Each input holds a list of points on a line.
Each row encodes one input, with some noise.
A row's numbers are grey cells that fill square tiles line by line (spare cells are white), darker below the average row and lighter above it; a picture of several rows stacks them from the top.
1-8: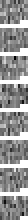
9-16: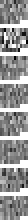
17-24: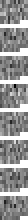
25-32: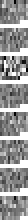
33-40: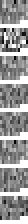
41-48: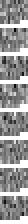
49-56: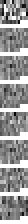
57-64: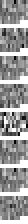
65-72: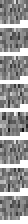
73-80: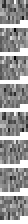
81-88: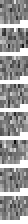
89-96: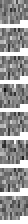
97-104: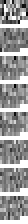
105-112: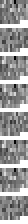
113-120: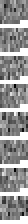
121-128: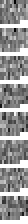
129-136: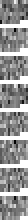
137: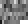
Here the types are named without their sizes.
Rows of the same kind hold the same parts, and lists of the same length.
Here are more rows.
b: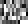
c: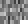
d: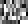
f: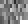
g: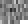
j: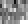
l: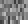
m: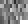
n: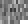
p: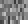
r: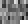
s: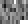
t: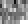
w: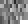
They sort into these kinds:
b, d
c, f, j, l, m, p, t, w
g, n, r, s

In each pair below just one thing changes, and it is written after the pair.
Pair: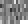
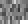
the place on the line in item 2 of the list
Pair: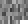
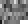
the place on the line in item 1 of the list
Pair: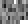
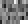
the place on the line in item 2 of the list
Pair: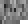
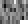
the place on the line in item 1 of the list
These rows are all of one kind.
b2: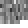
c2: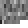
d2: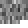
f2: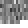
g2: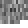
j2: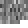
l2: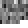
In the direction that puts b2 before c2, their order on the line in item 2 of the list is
j2, g2, f2, b2, c2, l2, d2.
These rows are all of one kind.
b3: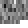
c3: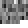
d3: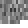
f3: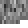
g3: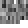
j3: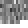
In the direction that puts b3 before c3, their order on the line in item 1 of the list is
j3, d3, f3, b3, c3, g3.
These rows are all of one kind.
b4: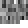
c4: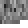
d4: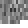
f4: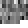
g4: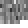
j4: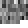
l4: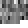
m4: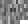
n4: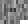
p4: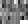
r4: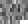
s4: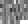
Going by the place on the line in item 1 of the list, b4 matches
f4, j4, l4 and p4.
